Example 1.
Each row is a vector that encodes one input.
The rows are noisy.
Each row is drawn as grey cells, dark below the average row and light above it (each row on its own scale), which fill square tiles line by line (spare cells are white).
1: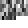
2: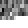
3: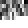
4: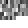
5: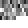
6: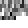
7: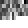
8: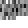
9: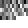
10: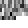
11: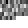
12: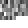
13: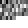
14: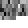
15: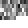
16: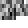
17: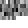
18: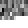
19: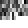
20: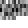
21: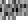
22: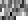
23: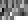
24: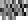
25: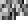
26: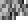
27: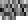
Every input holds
three true/false values.
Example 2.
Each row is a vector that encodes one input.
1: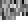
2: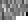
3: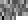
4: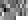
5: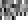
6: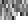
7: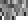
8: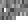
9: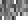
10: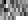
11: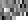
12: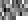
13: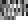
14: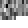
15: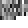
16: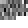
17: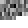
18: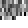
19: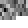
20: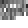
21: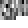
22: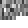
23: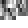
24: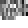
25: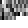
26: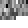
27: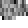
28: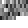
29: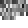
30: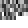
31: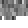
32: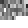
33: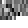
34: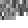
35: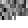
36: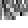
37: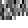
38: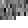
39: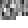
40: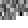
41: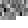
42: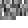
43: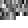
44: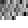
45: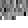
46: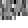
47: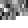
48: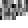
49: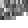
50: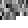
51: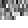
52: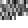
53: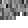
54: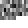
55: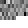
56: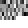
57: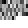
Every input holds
either a fixed value, or four true/false values.
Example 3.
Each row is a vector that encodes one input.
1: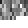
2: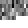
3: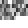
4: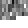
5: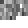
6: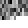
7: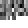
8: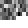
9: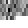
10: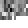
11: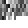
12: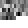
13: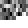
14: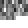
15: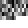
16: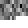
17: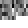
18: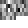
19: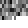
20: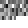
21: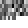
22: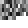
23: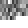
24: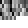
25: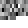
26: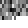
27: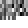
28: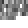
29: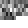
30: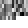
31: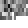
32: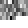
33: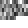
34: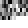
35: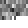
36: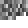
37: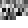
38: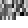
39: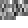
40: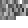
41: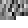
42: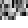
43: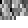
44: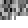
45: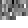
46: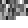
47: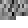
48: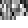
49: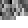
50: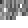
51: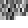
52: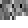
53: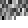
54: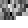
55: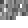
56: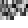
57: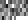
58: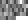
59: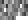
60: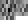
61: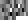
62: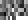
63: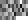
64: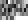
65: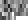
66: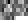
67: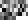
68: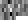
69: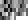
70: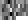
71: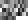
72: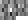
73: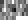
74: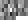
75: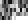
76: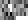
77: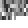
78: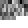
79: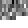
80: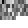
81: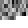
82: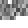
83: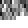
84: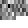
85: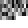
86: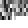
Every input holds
a node of a 10-node tree.
